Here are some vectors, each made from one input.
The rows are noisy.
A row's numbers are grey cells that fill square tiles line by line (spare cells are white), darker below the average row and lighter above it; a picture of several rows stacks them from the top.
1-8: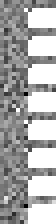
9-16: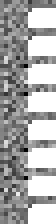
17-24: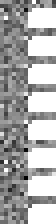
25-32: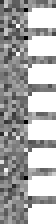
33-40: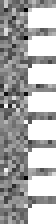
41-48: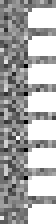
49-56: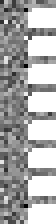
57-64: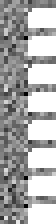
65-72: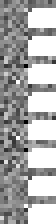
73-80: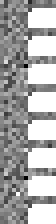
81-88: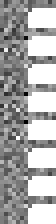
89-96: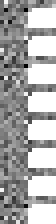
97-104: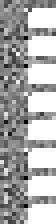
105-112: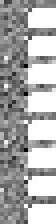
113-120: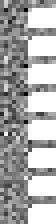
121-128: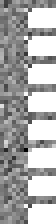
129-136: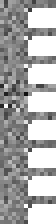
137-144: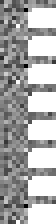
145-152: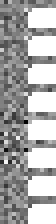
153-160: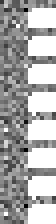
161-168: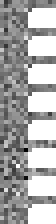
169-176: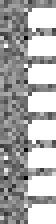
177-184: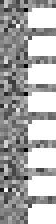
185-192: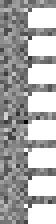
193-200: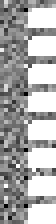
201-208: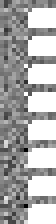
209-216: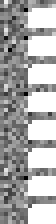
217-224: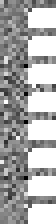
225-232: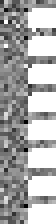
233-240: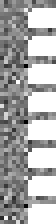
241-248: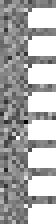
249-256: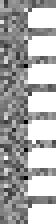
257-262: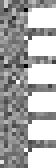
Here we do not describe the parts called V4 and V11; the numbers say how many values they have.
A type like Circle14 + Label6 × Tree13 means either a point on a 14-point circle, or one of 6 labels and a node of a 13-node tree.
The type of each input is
(Bool × Bool × Bool + V4) × V11 + List2(Line7).
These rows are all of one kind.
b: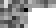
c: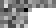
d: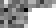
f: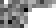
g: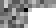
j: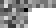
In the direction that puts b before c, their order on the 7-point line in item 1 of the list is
f, d, g, b, c, j.
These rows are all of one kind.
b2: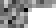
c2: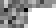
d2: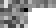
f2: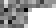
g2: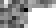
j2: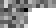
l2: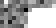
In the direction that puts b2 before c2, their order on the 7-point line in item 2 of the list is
b2, c2, f2, j2, l2, g2, d2.
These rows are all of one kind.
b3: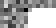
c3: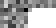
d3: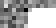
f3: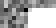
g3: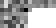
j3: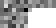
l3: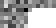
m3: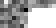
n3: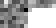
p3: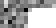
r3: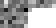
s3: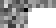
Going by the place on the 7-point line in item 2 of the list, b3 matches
c3, f3, j3 and p3.
